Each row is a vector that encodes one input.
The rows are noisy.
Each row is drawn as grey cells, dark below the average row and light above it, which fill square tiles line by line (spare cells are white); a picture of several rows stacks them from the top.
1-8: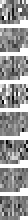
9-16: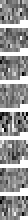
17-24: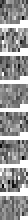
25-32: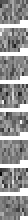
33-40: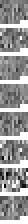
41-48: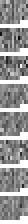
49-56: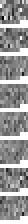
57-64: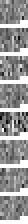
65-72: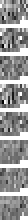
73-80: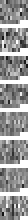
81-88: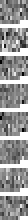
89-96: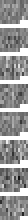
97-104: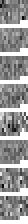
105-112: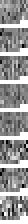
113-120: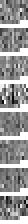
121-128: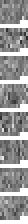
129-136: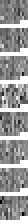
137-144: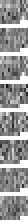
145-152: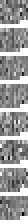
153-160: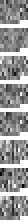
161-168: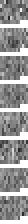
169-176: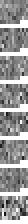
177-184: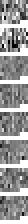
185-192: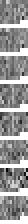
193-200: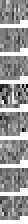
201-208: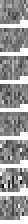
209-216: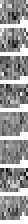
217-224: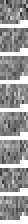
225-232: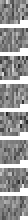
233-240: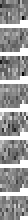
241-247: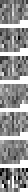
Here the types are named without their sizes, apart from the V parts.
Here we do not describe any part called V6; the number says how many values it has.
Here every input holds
a list of items, each a true/false value and a value of V6.
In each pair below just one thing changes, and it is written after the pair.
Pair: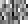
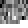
the true/false value in item 1 of the list
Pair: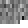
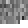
the value of V6 in item 1 of the list
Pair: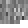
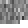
the true/false value in item 1 of the list
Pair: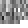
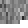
the true/false value in item 1 of the list
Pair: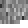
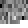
the value of V6 in item 1 of the list
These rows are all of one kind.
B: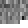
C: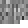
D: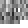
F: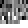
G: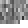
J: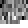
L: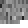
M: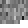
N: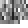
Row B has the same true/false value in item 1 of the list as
F, G and N.
